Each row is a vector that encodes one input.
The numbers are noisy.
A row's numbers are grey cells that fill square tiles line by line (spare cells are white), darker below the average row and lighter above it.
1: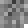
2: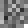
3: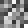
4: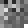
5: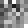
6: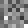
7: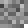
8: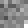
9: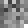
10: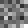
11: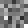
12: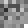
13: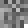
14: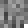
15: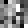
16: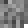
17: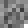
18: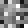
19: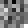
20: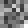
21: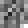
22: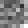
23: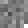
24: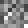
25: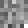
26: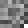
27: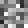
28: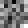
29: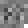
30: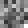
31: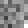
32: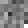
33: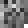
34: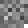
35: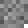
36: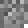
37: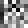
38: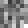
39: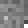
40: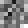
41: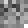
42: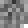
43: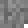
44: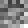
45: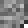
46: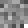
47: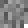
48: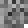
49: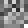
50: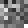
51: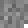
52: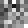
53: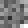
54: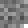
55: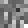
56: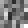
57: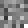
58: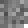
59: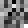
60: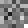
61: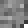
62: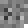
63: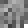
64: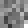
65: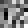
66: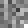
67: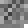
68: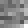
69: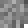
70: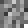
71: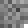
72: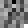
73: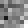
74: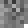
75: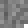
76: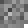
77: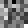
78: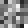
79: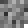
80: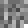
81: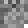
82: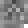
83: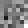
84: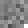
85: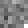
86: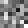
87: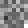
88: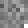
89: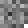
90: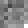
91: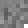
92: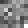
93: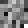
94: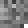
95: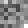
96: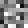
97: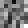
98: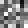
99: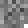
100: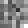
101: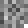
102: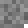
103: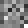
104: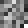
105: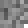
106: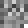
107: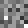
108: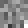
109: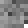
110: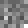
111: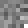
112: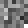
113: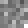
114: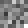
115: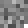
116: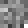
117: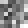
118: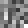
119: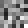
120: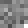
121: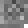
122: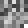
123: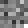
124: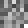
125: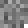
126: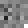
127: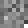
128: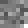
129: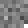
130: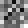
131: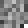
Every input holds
either a point on each of two 5-point circles and a node of a 10-node tree, or a fixed value.
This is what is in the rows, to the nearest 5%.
About 95% of them hold a point on each of two 5-point circles and a node of a 10-node tree. The rest hold a fixed value.
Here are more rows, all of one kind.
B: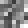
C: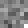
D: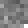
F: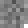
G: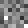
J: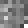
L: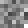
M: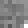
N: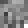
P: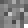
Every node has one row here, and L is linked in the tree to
P.
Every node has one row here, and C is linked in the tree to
G.
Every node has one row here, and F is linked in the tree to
J and M.
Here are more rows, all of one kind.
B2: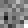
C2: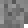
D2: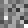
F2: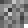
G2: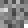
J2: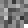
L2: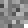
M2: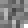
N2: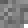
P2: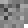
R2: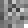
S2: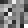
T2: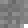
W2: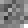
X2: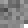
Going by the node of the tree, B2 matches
F2, J2, S2 and T2.
